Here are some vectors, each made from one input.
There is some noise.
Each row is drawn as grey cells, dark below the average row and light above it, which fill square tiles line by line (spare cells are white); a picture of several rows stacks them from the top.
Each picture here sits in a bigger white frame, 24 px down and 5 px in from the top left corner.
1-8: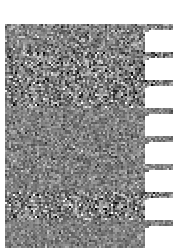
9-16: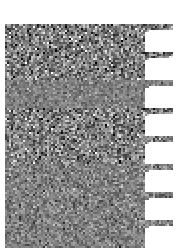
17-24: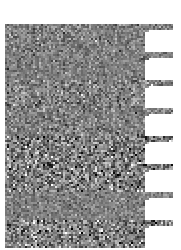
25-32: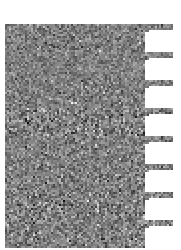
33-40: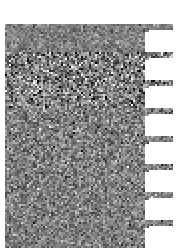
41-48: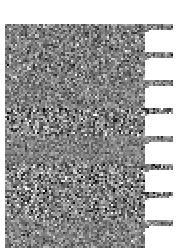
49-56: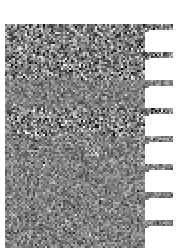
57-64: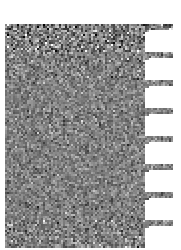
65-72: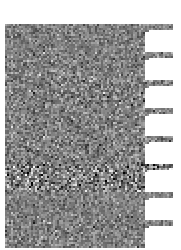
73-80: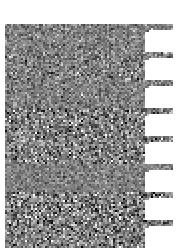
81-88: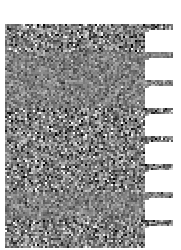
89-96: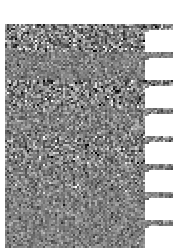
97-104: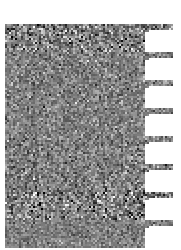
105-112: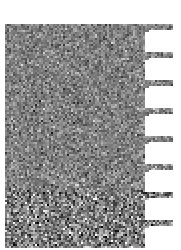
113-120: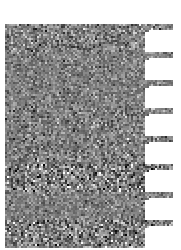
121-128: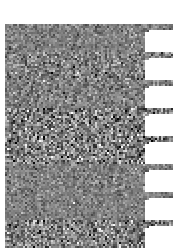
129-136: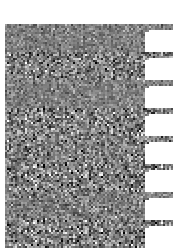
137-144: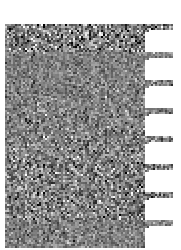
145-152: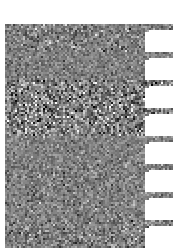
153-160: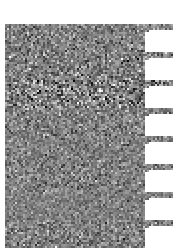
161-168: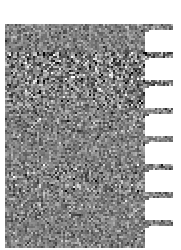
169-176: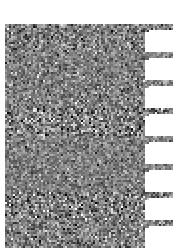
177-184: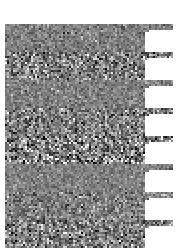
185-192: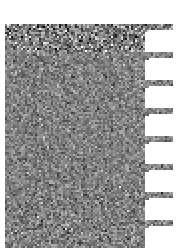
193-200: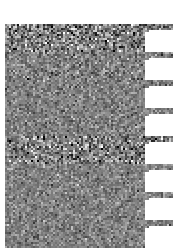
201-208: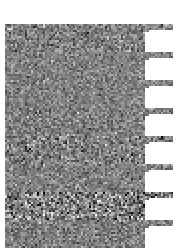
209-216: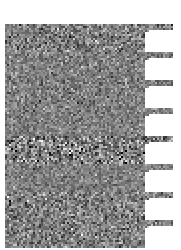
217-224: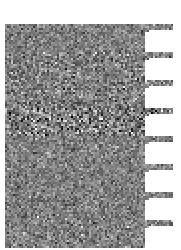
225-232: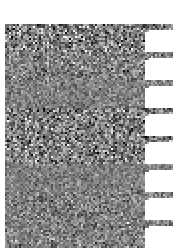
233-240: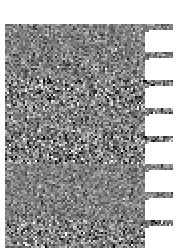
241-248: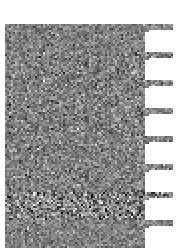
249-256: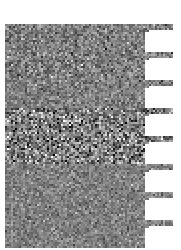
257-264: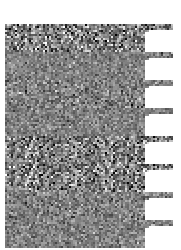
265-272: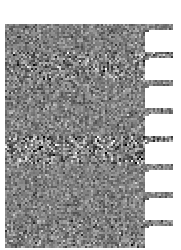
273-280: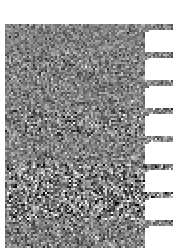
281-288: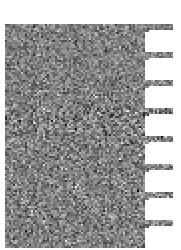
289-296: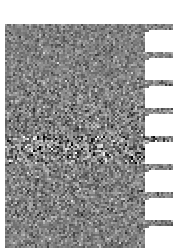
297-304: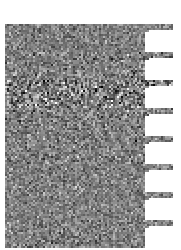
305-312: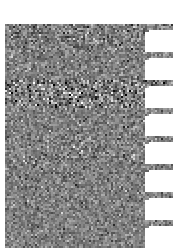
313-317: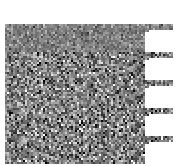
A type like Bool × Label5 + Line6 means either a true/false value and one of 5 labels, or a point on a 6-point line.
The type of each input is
(Circle9 + Unit) × Label10 + Circle13.
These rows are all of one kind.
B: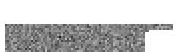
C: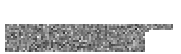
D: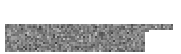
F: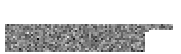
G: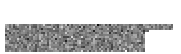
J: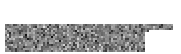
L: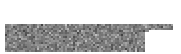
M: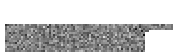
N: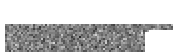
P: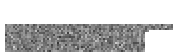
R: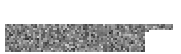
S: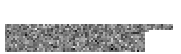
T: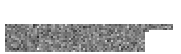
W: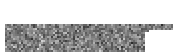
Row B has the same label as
P, T and W.
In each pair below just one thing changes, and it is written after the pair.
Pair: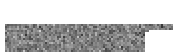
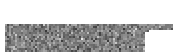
the label
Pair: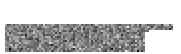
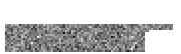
the label
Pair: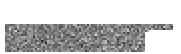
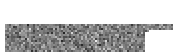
the place on the 9-point circle
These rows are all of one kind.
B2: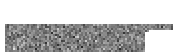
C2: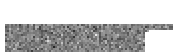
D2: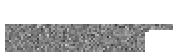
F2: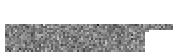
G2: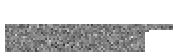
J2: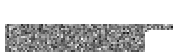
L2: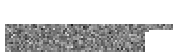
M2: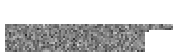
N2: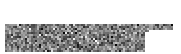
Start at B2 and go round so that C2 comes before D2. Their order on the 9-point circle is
B2, J2, C2, G2, F2, M2, D2, L2, N2.
